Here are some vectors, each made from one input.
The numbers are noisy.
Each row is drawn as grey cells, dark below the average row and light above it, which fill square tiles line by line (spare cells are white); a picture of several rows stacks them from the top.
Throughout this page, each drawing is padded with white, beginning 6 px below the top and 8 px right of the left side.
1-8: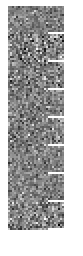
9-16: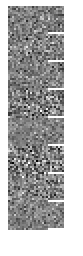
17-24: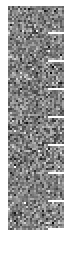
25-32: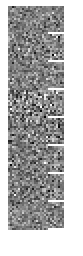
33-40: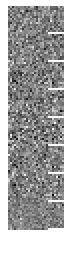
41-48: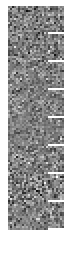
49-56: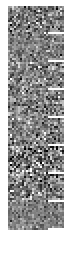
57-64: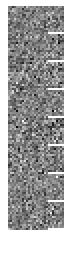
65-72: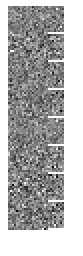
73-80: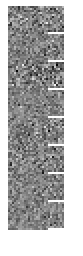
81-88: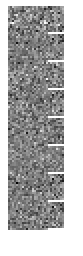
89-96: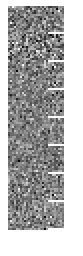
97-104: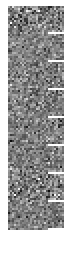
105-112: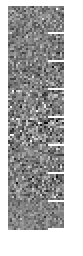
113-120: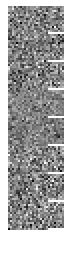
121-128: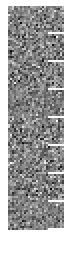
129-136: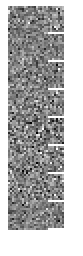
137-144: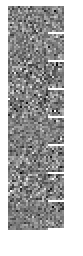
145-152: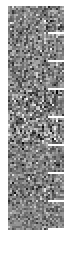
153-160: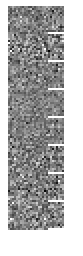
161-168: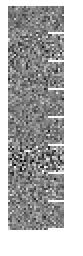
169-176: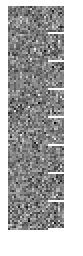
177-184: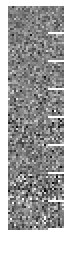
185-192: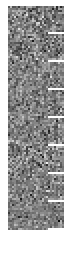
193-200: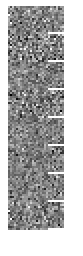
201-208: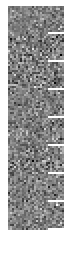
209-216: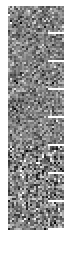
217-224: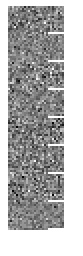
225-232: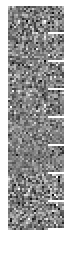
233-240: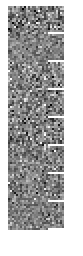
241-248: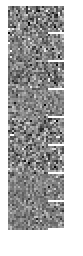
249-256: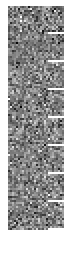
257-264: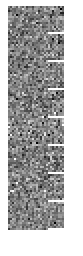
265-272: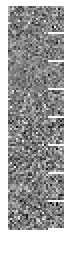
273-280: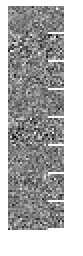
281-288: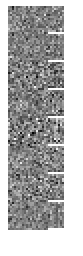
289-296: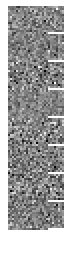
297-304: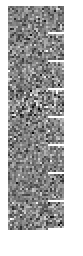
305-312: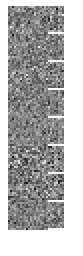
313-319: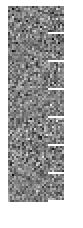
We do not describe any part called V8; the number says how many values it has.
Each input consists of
a node of a 9-node tree, together with either a point on a 13-point circle, or a list of up to two values of V8.
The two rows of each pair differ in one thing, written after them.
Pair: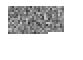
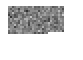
the node of the tree
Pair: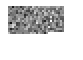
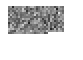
the value of V8 in item 2 of the list
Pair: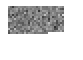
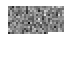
the node of the tree
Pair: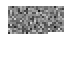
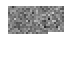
the value of V8 in item 1 of the list
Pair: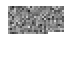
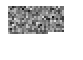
the value of V8 in item 2 of the list
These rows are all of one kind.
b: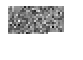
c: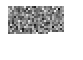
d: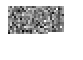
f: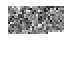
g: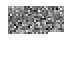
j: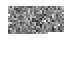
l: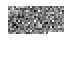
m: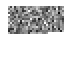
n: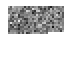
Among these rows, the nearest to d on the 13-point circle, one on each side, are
c and j.
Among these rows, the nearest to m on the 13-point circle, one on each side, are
f and j.
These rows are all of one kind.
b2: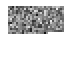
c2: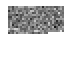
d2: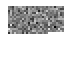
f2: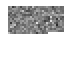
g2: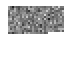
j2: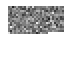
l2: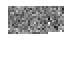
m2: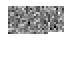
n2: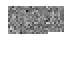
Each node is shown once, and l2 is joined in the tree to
c2, d2 and f2.
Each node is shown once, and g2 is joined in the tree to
b2.
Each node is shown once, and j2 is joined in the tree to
f2 and n2.
